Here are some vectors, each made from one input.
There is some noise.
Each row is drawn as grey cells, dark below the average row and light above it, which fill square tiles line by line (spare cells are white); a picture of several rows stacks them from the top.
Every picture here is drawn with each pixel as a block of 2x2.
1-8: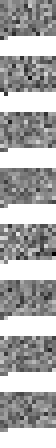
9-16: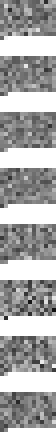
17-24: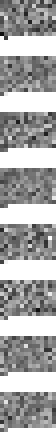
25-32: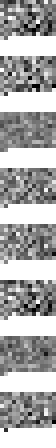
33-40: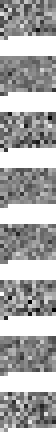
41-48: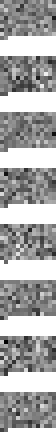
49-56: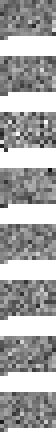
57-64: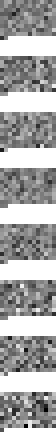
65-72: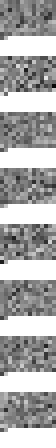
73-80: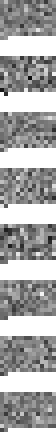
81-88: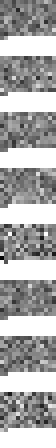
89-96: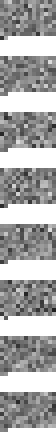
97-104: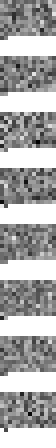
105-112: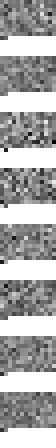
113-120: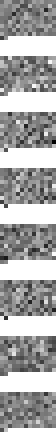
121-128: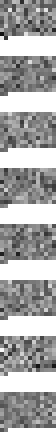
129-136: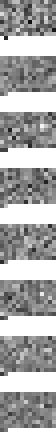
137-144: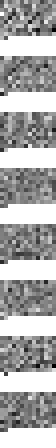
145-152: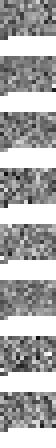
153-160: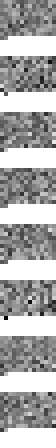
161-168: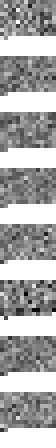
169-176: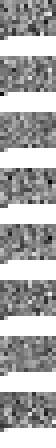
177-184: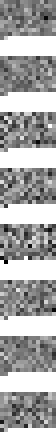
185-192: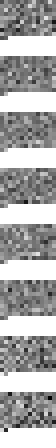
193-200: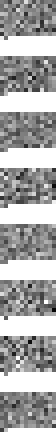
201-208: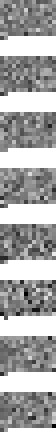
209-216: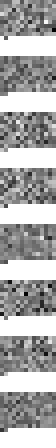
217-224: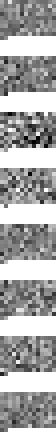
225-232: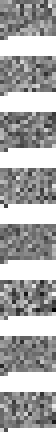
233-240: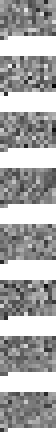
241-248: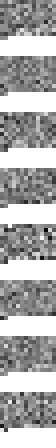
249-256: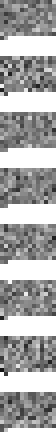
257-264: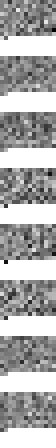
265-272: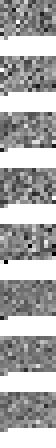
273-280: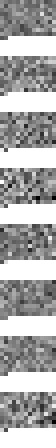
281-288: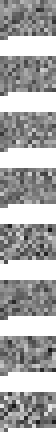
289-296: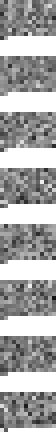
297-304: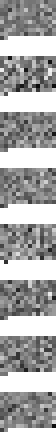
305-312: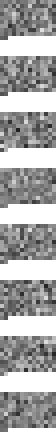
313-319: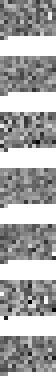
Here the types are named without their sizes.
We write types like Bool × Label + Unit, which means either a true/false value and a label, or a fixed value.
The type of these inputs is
List(Circle + Line).
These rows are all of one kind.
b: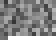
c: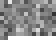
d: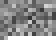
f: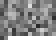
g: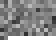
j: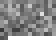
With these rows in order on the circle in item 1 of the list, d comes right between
c and f.
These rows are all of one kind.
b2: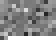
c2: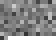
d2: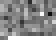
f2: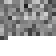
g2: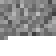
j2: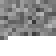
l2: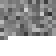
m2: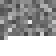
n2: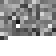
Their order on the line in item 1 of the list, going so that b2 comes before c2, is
l2, d2, g2, j2, b2, m2, c2, n2, f2.
